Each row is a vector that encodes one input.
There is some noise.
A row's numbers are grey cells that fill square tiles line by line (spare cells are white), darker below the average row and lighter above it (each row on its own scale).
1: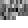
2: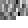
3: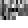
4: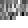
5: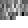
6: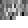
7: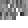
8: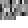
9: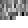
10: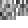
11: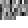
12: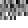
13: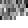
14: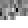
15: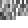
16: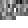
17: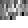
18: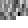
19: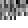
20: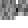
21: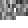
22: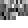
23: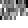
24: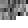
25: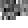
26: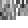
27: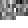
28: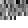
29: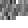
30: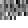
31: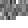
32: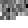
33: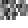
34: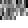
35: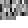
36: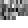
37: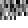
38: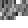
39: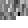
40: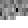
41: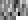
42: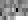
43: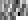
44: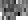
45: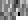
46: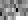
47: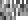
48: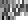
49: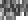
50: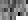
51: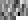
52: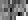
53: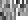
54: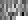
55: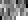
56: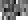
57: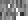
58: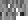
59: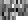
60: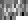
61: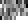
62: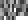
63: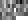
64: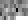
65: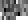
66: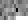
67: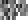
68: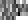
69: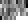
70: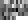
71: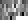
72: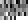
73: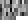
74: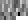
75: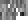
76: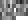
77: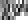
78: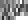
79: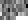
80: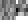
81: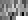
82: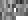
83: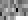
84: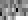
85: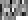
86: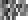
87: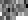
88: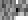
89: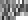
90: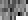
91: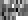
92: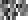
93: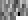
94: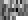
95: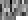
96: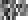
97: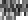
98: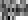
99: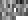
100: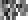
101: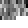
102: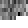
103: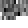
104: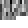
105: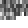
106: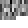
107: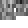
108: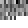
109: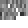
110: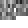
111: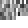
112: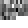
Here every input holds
one of 11 labels and a true/false value.
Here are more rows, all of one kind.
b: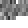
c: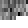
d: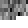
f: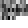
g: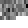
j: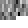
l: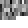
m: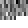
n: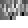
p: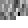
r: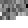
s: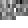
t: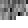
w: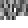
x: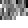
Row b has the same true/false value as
f, g, r and w.
